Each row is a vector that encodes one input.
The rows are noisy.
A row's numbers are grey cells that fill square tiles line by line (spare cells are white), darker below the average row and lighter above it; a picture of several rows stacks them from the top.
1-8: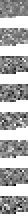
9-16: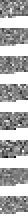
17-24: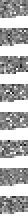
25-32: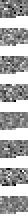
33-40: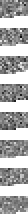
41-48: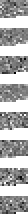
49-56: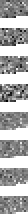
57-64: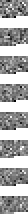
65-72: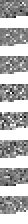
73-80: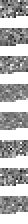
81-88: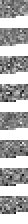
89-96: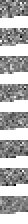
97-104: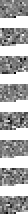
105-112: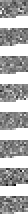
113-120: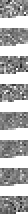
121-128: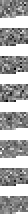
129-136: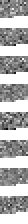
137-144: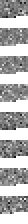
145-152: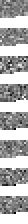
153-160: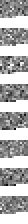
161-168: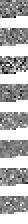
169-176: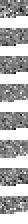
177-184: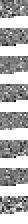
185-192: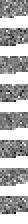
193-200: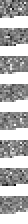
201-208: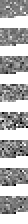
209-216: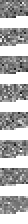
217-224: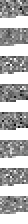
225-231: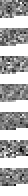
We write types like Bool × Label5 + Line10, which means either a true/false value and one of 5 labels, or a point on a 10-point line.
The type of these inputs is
Line11 + List3(Line7).
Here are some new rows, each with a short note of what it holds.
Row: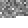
a list of three items
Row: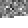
a list of one item
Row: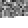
a list of one item
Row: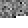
a point on an 11-point line
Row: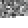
a list of one item
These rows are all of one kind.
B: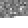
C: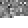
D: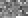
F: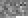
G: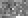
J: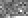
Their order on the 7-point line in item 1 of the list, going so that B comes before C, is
D, G, J, F, B, C.
